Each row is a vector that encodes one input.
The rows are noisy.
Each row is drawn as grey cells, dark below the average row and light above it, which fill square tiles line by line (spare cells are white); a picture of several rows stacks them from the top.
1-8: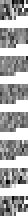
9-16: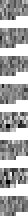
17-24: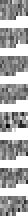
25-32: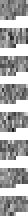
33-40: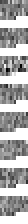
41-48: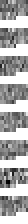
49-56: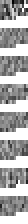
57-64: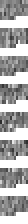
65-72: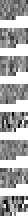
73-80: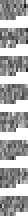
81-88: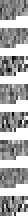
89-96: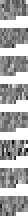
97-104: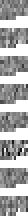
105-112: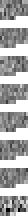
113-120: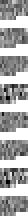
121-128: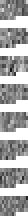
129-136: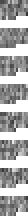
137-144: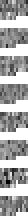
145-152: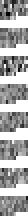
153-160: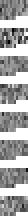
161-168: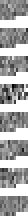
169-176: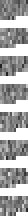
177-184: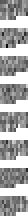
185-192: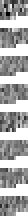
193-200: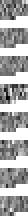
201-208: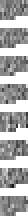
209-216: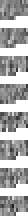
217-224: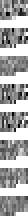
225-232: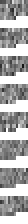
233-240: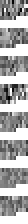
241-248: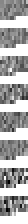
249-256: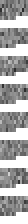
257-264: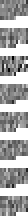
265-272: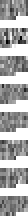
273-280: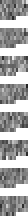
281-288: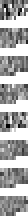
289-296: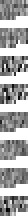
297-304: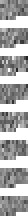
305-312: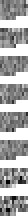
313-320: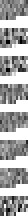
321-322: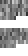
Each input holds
either a point on a 4-point line, or a point on a 7-point line, or a node of a 16-node tree.
